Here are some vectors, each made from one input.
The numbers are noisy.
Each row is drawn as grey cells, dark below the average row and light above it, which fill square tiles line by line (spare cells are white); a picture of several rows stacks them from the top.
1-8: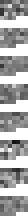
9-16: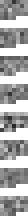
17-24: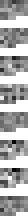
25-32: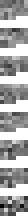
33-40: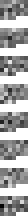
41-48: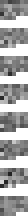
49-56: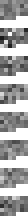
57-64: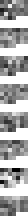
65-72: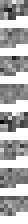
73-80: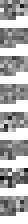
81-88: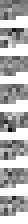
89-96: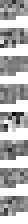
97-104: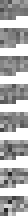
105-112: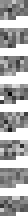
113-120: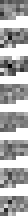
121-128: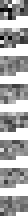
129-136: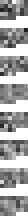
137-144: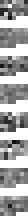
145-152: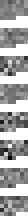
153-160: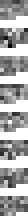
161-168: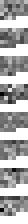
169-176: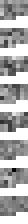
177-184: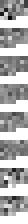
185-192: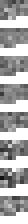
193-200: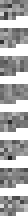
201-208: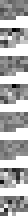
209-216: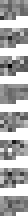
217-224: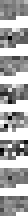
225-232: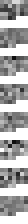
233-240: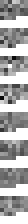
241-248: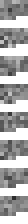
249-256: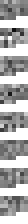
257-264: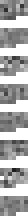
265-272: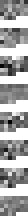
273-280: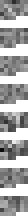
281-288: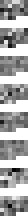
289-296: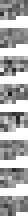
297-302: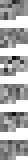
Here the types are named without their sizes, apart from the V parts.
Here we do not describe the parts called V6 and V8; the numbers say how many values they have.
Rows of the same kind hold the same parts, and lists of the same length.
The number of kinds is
3.
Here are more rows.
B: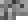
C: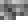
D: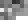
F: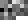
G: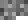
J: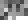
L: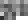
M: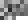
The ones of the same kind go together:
B, F, G
C, M
D, J, L

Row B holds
a value of V6 and a value of V8.
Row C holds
a label.
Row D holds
four true/false values, a value of V6 and a value of V8.
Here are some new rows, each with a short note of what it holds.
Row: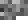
a value of V6 and a value of V8
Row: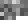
four true/false values, a value of V6 and a value of V8
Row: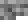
a label
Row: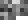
four true/false values, a value of V6 and a value of V8
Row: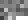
four true/false values, a value of V6 and a value of V8
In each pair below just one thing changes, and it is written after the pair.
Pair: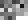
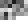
one of the four true/false values
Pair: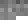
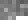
the value of V8
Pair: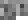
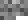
the value of V8
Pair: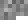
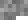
one of the four true/false values
